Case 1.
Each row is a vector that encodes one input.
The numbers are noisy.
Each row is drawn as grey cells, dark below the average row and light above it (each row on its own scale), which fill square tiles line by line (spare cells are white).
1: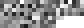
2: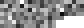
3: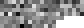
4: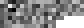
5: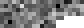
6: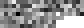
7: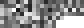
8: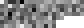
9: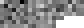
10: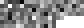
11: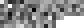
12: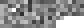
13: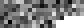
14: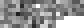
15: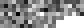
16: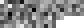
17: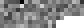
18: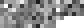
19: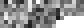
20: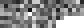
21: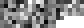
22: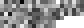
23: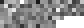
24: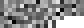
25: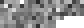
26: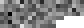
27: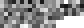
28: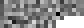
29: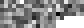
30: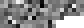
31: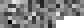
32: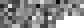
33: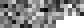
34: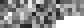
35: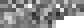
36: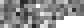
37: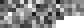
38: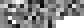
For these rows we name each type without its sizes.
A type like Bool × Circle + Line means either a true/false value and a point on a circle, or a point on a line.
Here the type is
Label.
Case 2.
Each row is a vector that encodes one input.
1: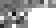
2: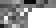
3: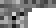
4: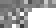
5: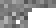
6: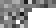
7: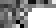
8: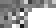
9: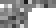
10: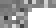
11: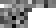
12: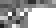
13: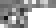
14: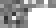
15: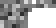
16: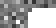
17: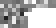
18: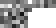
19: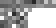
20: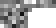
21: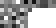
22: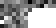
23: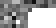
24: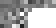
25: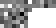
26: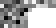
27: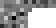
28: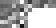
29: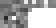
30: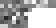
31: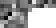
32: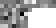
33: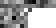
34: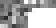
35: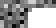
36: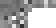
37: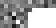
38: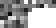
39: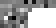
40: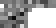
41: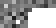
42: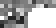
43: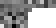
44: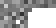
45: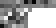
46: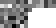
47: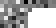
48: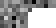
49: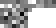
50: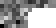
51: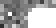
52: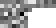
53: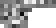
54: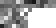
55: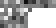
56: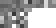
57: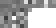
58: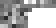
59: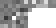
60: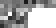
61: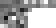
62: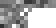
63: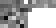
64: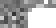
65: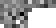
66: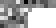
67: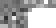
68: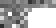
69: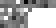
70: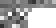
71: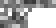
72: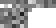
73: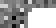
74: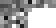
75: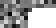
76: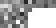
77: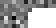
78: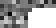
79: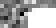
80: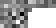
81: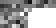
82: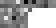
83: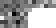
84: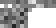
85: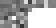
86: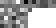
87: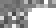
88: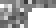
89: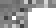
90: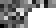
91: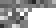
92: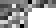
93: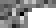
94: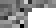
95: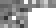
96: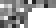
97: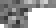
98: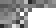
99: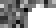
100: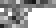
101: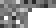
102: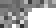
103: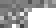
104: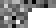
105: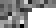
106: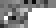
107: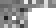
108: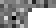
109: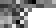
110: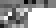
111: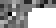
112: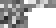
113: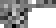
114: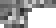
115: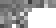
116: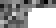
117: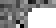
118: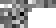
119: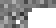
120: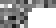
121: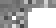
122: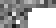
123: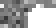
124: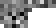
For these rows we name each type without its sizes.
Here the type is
Label.
